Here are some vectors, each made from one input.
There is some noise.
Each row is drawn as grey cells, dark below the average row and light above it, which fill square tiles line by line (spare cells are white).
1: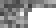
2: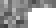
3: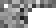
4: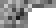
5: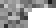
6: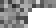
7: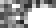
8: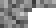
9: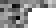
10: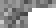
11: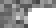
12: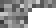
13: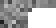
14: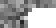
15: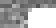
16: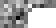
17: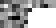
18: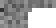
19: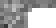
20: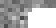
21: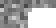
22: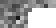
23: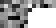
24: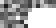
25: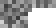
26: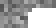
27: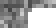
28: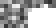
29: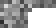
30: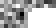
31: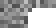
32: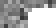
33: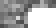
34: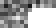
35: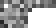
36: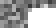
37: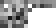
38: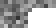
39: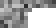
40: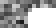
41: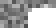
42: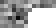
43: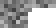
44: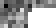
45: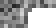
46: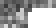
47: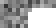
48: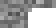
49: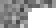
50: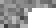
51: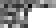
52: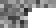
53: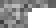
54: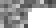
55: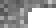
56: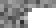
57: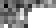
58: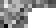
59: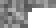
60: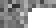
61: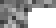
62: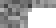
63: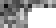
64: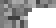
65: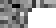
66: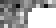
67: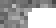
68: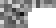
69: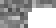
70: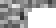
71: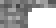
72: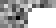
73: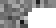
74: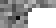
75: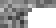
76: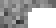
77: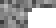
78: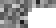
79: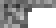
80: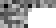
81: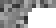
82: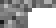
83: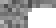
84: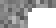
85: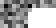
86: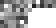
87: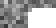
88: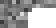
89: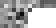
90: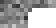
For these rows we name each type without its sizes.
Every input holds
a point on a line, together with either a point on a circle, or a fixed value.
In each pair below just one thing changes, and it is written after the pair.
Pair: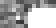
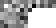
the place on the line
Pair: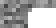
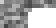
the place on the line
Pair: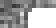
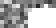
the place on the circle
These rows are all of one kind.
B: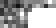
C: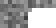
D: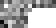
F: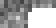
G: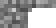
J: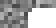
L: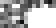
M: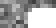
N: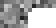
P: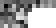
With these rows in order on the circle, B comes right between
J and L.
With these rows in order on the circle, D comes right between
J and P.
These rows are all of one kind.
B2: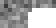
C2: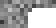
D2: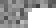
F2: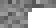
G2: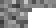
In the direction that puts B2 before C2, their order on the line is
B2, D2, F2, C2, G2.
